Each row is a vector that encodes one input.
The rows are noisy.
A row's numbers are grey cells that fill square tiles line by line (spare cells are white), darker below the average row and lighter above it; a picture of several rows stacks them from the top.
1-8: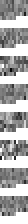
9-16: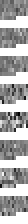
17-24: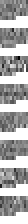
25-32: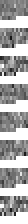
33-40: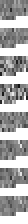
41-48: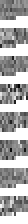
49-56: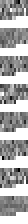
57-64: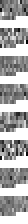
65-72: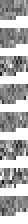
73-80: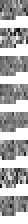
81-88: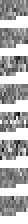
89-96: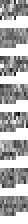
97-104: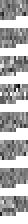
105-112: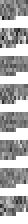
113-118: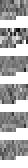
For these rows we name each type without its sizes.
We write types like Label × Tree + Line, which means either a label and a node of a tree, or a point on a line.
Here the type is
Line + Tree × Tree.
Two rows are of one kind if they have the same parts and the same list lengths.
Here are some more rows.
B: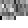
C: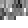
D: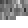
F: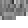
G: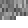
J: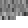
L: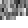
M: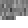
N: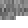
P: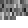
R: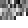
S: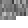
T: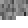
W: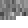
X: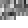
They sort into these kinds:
B, C, L, R, X
D, F, G, J, M, N, P, S, T, W

